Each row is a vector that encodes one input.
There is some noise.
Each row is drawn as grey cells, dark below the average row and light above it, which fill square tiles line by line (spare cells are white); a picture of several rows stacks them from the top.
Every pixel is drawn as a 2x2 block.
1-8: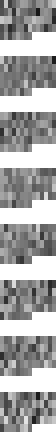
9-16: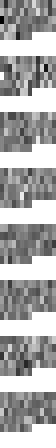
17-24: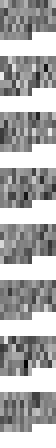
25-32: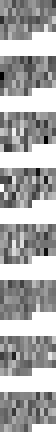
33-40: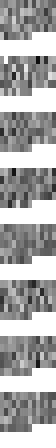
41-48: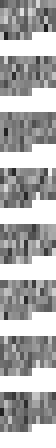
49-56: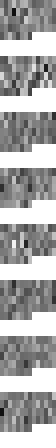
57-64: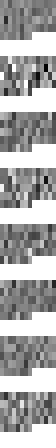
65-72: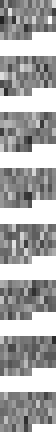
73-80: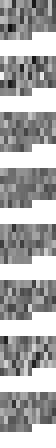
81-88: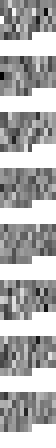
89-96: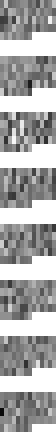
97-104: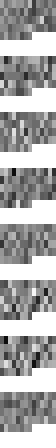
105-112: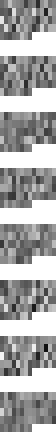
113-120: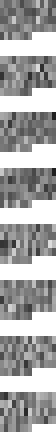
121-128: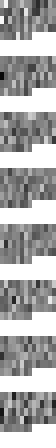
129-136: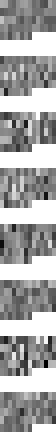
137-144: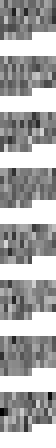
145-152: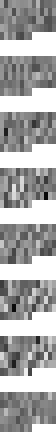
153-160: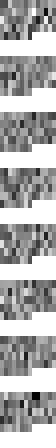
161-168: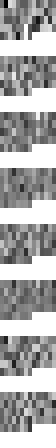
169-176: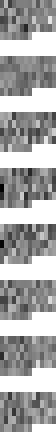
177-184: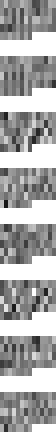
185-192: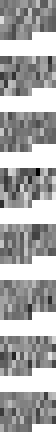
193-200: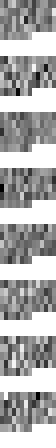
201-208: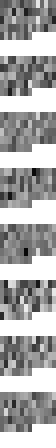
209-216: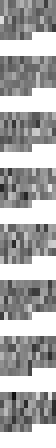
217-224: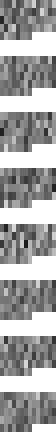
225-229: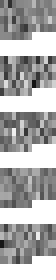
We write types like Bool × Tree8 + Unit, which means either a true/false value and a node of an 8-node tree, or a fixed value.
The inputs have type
Bool × Line4 + Line10 × Tree12.
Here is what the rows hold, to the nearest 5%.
About 25% of them hold a point on a 4-point line and a true/false value. The rest hold a point on a 10-point line and a node of a 12-node tree.
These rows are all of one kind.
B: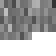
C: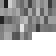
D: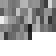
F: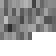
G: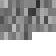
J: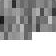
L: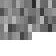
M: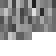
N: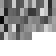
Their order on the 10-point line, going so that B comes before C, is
M, F, L, D, B, N, G, J, C.
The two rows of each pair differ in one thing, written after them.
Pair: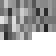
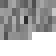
the place on the 4-point line
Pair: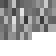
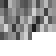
the true/false value
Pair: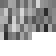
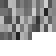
the true/false value
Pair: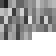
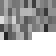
the place on the 4-point line
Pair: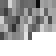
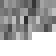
the true/false value
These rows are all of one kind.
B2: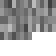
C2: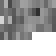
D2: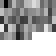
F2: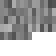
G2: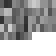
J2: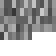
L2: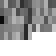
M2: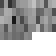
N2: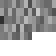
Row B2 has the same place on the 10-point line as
D2, G2 and M2.
